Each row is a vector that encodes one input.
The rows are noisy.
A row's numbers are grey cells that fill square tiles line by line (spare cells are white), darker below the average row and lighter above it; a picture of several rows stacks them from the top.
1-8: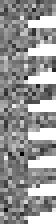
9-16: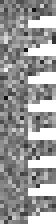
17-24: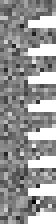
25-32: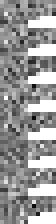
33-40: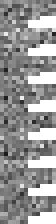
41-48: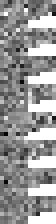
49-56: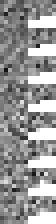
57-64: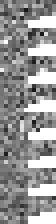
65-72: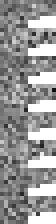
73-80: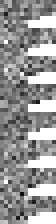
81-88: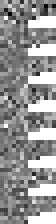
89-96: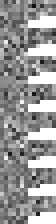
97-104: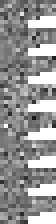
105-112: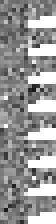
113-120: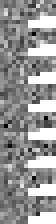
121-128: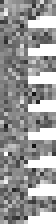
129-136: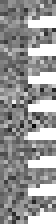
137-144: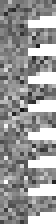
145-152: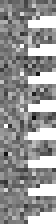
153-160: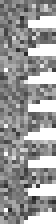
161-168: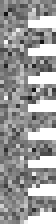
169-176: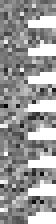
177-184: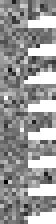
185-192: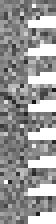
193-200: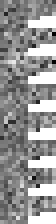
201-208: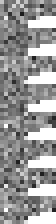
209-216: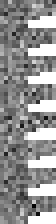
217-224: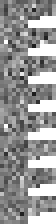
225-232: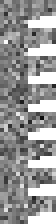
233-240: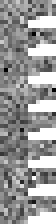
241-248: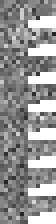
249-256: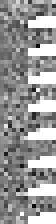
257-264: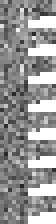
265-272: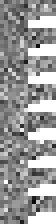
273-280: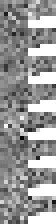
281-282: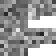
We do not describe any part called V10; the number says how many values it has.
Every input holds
either a point on a 6-point circle and a value of V10, or a point on each of two 8-point circles, or a fixed value, or four true/false values.
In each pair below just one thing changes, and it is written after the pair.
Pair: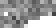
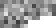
the value of V10
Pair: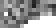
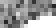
the place on the 6-point circle
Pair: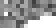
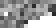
the value of V10
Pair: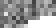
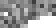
the value of V10
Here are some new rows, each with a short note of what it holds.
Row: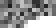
a fixed value
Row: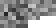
four true/false values
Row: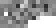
a point on a 6-point circle and a value of V10
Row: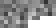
four true/false values
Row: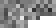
four true/false values
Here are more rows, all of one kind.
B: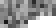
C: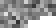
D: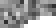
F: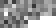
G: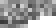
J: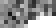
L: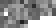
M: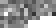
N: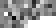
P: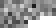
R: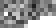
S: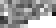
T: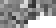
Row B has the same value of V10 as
D and J.
